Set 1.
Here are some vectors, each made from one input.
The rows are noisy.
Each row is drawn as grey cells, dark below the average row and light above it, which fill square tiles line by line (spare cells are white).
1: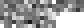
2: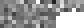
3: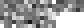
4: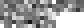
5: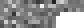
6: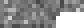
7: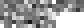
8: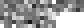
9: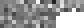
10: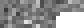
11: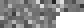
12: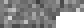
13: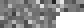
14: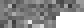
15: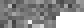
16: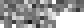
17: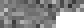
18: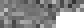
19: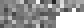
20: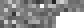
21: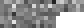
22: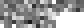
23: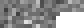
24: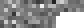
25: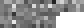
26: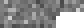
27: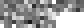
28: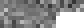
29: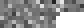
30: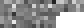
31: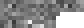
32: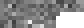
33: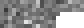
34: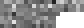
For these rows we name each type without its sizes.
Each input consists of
either a fixed value, or three true/false values.
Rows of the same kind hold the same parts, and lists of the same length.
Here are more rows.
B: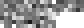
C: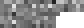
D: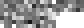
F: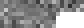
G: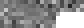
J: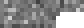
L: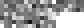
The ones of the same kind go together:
B, D, L
C, F, G, J

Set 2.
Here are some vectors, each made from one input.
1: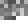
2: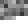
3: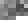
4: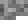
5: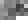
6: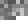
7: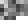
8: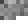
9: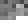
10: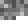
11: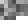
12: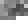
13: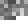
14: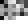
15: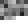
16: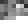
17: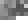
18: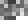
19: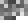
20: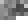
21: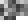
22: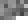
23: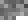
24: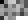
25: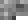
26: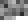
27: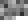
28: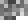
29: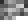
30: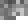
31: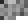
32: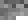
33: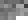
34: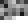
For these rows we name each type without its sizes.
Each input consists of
a point on a line.
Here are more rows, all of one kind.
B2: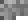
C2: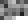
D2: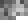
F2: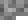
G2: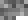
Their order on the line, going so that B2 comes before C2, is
D2, G2, F2, B2, C2.
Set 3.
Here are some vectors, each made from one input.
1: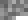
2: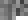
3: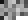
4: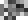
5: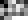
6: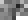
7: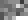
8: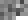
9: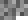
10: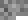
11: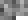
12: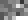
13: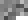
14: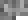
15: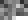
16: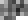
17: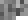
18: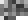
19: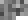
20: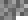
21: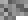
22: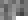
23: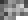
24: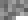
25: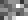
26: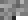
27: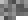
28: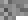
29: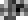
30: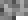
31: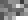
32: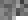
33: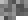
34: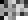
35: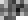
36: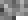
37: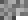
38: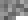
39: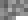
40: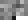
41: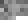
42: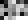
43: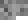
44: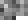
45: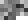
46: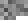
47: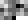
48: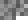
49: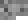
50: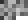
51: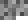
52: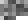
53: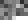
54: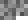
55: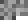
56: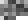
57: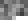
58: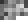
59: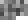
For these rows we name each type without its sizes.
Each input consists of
a point on a line.
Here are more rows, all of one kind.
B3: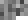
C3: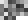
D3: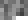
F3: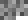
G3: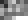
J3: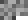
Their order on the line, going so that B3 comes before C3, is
B3, D3, C3, G3, F3, J3.
